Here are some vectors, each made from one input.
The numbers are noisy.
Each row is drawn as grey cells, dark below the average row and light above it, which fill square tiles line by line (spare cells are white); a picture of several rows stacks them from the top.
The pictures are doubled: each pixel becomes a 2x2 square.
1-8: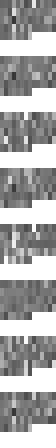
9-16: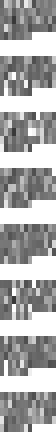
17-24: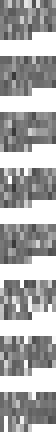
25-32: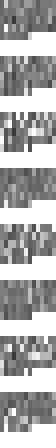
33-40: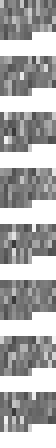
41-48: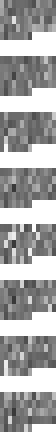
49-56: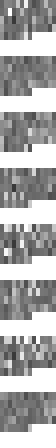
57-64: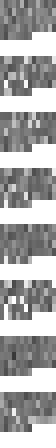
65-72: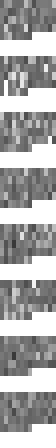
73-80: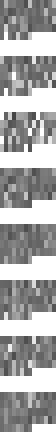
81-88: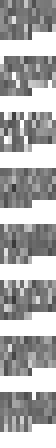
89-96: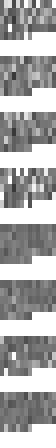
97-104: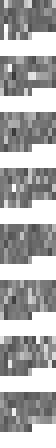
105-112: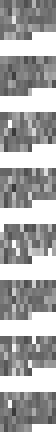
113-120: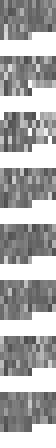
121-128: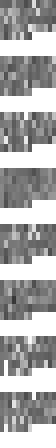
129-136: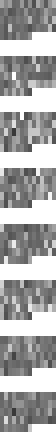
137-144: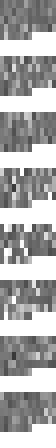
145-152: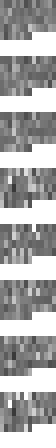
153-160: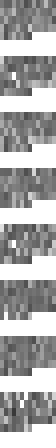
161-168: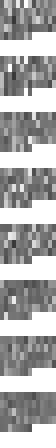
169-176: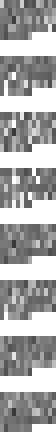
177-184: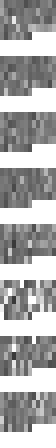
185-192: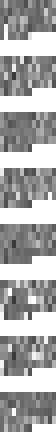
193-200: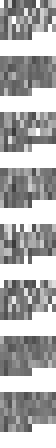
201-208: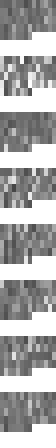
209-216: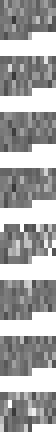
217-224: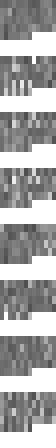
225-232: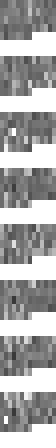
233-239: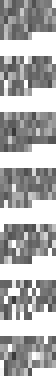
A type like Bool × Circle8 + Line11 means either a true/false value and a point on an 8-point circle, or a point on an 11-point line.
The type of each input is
Bool × Bool × Bool.
